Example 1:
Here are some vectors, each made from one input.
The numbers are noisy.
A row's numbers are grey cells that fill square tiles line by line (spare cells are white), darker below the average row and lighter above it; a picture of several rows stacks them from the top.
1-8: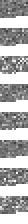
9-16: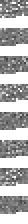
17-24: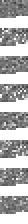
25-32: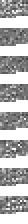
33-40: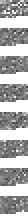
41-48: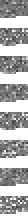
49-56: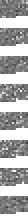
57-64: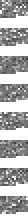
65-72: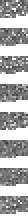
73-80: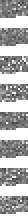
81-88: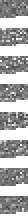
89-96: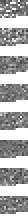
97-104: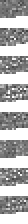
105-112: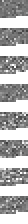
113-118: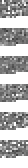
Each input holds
a point on a 10-point line.
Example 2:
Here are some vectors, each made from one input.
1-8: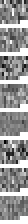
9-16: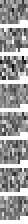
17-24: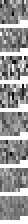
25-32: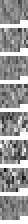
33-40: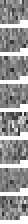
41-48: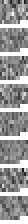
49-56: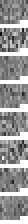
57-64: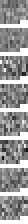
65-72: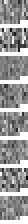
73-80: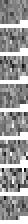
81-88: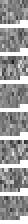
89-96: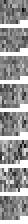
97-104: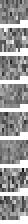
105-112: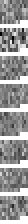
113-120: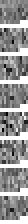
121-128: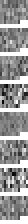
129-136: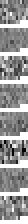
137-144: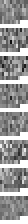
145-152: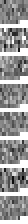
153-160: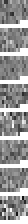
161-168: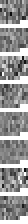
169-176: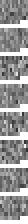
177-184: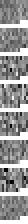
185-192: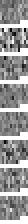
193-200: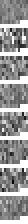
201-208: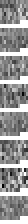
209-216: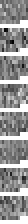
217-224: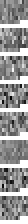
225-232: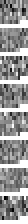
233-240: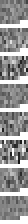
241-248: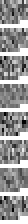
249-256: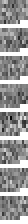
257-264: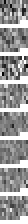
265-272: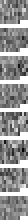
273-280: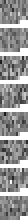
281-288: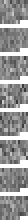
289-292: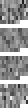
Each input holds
a node of a 10-node tree.
